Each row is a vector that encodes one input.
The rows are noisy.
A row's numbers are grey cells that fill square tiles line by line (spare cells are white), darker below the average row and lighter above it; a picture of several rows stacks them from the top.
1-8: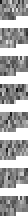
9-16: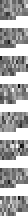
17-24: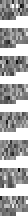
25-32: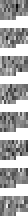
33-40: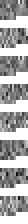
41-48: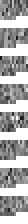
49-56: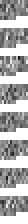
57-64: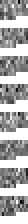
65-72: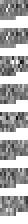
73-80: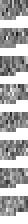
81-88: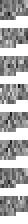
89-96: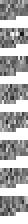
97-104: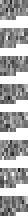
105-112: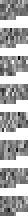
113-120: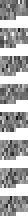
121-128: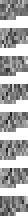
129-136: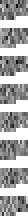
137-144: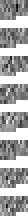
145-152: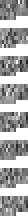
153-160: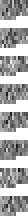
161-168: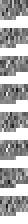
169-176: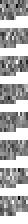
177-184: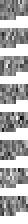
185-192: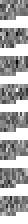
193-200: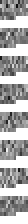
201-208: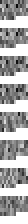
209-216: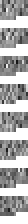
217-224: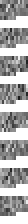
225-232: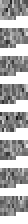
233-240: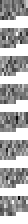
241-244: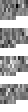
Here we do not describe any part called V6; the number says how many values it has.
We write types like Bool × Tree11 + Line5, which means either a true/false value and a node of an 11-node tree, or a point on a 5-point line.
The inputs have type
(Bool × Line5 + Line8) × V6 + Tree8.
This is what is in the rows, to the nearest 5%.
About 25% of them hold a node of an 8-node tree. The rest hold a value of V6, together with either a point on a 5-point line and a true/false value, or a point on an 8-point line.
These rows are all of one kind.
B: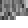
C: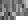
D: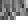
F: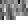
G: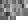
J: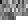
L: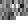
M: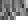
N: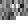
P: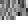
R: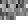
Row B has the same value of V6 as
C, D, G and M.
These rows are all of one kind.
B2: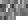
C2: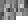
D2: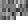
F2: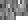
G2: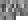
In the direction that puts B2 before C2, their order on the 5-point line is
B2, G2, D2, C2, F2.
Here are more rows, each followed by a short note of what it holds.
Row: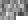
a point on a 5-point line, a true/false value and a value of V6
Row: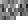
a point on a 5-point line, a true/false value and a value of V6
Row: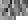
a node of an 8-node tree
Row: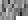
a point on a 5-point line, a true/false value and a value of V6
